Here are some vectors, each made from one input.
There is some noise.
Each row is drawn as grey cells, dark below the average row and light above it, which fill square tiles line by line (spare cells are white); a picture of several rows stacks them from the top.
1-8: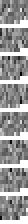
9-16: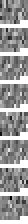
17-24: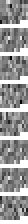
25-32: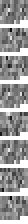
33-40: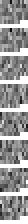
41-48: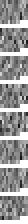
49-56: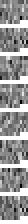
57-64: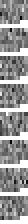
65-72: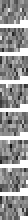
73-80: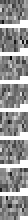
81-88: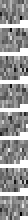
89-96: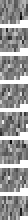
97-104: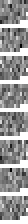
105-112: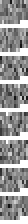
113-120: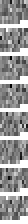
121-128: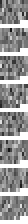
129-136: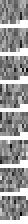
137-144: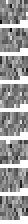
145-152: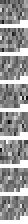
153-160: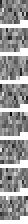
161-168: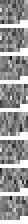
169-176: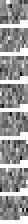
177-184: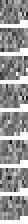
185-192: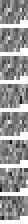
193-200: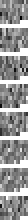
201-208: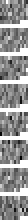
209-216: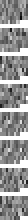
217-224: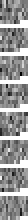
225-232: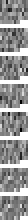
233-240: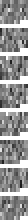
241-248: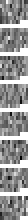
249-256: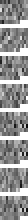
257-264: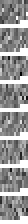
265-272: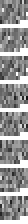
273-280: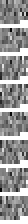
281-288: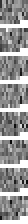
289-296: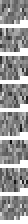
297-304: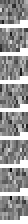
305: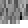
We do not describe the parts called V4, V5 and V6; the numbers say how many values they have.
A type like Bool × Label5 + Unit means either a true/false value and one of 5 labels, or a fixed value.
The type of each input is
(Bool × Bool × Bool + Line8) × V6 + Line11 + V4 × V5.
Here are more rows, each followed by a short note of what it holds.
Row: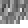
a point on an 8-point line and a value of V6
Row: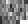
a value of V4 and a value of V5
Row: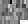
a point on an 8-point line and a value of V6
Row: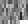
a point on an 8-point line and a value of V6
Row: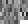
a point on an 11-point line
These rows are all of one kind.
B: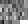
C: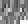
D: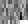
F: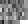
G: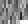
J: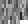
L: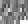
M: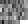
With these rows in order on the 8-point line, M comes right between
G and J.
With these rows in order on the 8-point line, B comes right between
D and F.
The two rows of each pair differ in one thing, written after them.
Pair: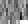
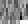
one of the three true/false values
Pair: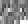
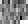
the value of V6
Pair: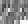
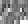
one of the three true/false values
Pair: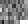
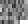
one of the three true/false values
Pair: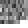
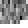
the value of V6
